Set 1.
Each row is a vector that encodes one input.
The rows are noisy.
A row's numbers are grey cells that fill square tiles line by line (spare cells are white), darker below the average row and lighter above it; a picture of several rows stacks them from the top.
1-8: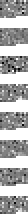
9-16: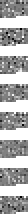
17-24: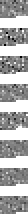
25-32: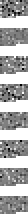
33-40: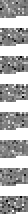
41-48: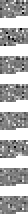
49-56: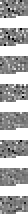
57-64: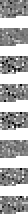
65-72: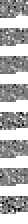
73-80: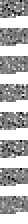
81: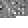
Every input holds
a node of an 8-node tree and a true/false value.
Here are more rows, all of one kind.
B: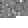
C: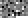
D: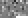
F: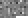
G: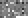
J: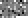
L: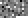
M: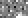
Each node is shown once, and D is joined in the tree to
B and M.
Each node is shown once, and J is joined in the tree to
G.
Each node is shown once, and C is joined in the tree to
F.
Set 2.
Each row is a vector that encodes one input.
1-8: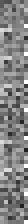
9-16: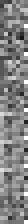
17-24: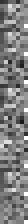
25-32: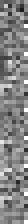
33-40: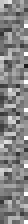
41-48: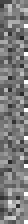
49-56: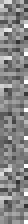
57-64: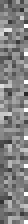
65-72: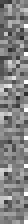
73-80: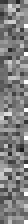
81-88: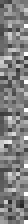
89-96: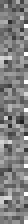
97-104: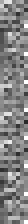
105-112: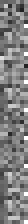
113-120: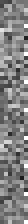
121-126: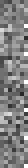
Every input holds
either a point on an 8-point line, or a point on a 10-point line.
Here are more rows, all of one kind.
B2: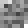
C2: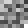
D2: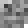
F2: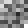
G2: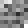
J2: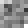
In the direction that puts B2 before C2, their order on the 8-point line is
J2, D2, B2, G2, F2, C2.
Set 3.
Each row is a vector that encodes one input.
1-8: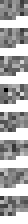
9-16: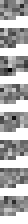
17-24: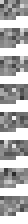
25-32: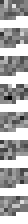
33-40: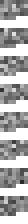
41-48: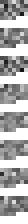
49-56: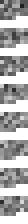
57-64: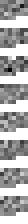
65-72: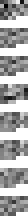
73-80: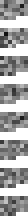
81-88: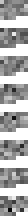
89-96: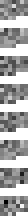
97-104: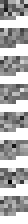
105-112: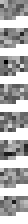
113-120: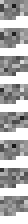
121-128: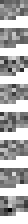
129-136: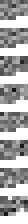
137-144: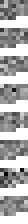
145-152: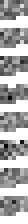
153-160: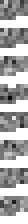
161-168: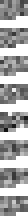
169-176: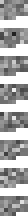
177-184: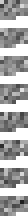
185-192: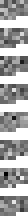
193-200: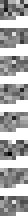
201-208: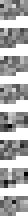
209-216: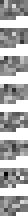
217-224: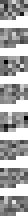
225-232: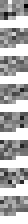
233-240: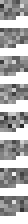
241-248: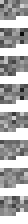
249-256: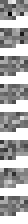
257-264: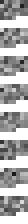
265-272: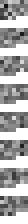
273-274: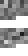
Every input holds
either a point on a 14-point line, or five true/false values.
